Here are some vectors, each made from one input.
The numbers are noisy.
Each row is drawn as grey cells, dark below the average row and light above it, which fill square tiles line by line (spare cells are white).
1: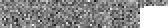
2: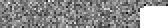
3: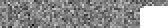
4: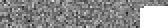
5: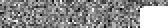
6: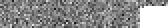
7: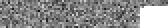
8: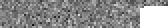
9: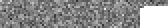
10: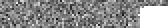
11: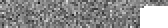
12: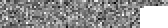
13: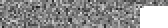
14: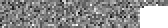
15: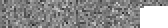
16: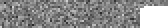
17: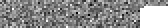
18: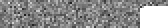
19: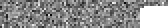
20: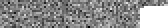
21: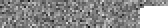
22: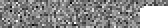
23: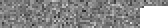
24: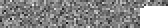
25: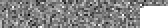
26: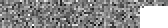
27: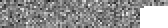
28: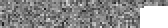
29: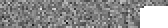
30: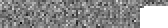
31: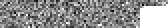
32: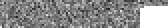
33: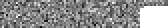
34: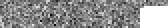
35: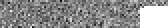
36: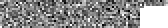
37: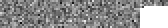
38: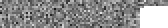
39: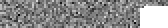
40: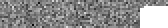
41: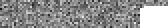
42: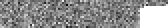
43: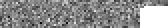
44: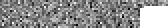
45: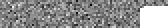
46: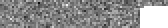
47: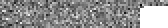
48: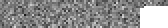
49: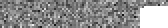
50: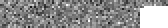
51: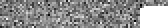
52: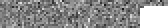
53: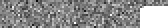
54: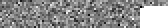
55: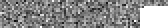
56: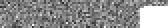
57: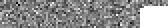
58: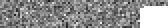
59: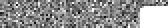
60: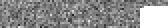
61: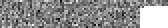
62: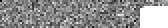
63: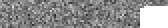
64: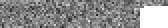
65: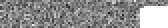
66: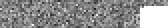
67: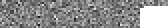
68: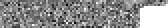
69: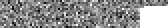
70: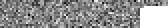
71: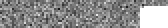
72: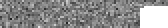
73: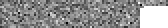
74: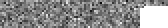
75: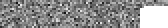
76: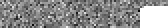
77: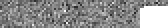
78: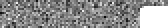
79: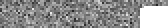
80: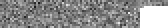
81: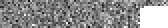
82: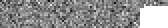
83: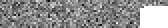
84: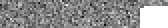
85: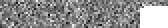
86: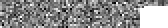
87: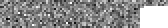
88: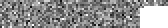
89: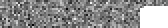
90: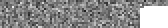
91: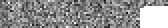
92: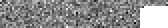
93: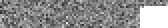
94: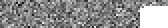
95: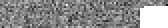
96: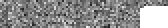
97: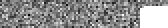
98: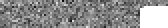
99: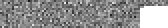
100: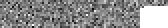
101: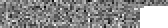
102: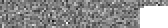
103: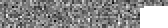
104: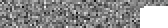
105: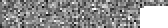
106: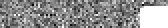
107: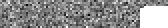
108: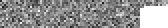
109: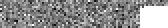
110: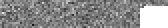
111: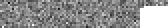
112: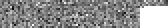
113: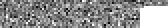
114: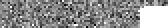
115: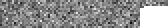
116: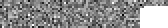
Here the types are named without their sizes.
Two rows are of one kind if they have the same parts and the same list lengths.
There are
3 kinds of row.
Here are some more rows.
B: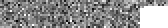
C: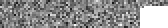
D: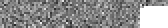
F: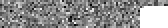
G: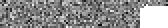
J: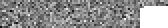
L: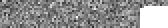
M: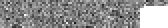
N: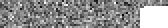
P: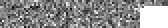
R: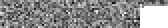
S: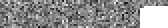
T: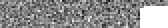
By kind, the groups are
B, D, M
C, J, L
F, G, N, P, R, S, T

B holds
a point on a line.
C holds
a label.
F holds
three true/false values.
